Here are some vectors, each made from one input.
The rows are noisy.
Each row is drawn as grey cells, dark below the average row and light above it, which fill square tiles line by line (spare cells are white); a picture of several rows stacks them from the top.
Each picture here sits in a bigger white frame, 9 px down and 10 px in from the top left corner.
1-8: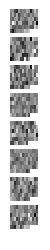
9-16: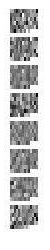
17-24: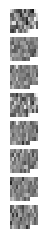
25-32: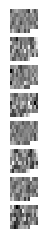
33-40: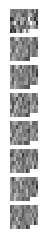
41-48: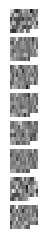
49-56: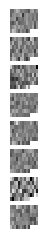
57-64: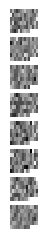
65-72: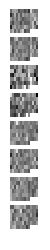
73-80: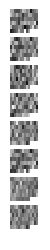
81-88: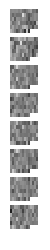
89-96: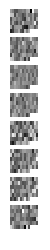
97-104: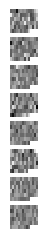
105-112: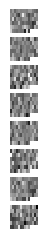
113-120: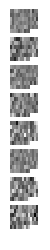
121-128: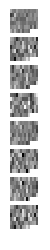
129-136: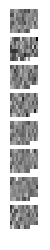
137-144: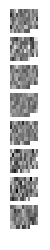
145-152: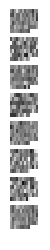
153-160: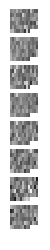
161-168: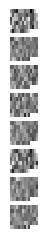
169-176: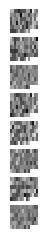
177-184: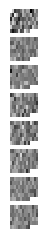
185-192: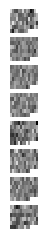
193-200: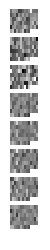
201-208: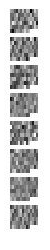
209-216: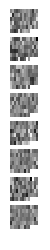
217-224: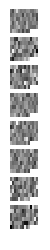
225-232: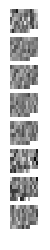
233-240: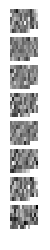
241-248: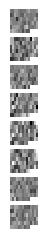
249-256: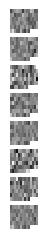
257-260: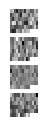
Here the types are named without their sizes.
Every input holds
either a point on a circle, or a node of a tree and a true/false value.
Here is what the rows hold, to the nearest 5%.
About 35% of them hold a point on a circle. The rest hold a node of a tree and a true/false value.
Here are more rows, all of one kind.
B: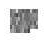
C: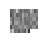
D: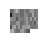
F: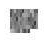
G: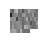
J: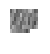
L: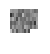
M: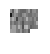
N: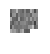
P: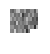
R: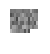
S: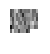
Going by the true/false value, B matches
C and S.
